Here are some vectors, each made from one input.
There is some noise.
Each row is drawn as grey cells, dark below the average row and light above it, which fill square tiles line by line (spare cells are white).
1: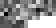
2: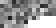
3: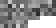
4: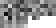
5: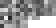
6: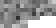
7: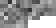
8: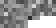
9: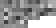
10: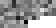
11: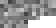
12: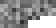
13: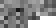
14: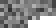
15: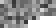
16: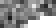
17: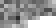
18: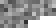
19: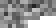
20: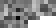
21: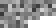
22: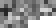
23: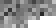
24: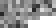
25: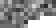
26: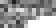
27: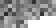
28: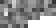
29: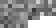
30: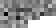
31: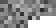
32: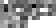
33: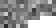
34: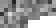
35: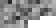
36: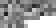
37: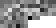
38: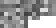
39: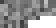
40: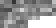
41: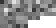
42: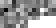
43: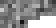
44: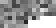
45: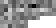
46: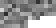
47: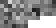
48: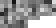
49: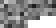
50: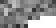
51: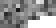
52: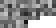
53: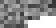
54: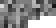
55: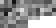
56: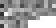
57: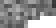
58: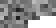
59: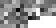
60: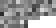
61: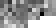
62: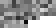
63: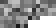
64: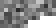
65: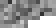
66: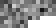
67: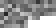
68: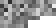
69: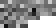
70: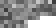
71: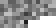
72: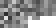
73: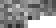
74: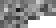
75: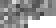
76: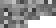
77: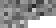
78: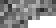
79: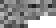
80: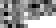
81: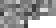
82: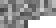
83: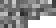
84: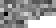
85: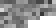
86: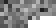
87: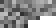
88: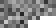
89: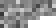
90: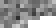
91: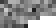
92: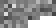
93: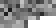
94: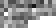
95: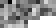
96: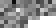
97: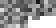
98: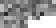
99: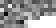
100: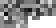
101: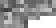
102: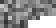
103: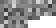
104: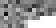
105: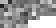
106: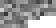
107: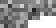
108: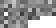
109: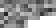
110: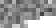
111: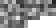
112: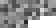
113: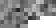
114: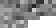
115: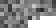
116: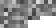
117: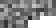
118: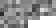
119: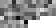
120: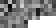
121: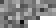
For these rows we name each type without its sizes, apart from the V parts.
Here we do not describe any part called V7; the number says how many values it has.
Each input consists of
a value of V7, together with either a label, or a node of a tree and a true/false value.
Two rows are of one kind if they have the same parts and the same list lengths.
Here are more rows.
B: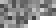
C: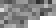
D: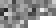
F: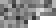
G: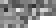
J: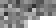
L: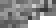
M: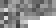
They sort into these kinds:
B, C, D, F, G, J, M
L

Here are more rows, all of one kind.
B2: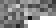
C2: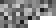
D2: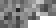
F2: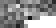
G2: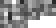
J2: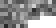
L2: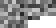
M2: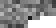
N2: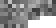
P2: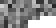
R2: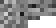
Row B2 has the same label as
C2, F2 and P2.
